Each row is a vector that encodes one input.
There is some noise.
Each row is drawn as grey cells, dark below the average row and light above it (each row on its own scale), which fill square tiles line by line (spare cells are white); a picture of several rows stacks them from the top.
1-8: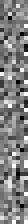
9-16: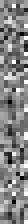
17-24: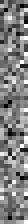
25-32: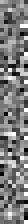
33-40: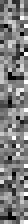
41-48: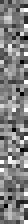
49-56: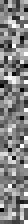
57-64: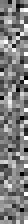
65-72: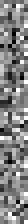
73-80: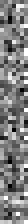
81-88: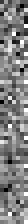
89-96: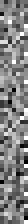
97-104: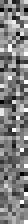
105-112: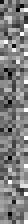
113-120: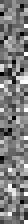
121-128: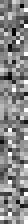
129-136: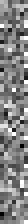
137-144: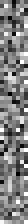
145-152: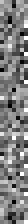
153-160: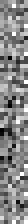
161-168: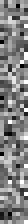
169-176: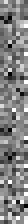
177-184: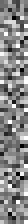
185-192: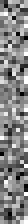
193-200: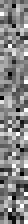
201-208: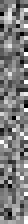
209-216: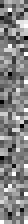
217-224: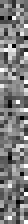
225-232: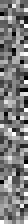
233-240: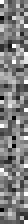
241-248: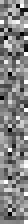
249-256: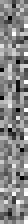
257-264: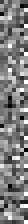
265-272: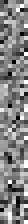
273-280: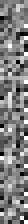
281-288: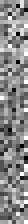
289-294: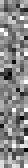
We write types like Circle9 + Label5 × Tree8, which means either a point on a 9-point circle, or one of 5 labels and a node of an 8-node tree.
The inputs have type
(Line4 × Line8 + Unit) × Tree9 + Line10.
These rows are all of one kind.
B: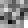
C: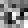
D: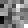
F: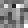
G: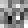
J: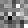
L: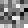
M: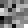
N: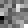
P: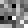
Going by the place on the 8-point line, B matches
D, M and N.
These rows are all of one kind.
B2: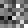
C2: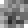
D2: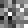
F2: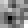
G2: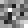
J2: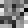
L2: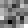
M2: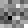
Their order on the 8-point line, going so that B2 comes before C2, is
D2, J2, B2, G2, M2, F2, C2, L2.
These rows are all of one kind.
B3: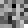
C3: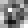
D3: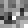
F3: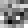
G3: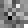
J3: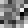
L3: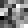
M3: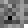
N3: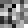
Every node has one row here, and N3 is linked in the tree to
B3 and L3.
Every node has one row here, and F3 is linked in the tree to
J3.
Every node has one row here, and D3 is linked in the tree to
C3.
